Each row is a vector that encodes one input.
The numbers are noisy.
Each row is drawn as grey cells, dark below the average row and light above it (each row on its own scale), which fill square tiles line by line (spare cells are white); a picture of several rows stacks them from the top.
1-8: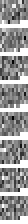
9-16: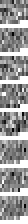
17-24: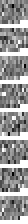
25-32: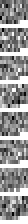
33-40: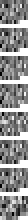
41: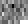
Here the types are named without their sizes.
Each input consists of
a list of points on a circle.
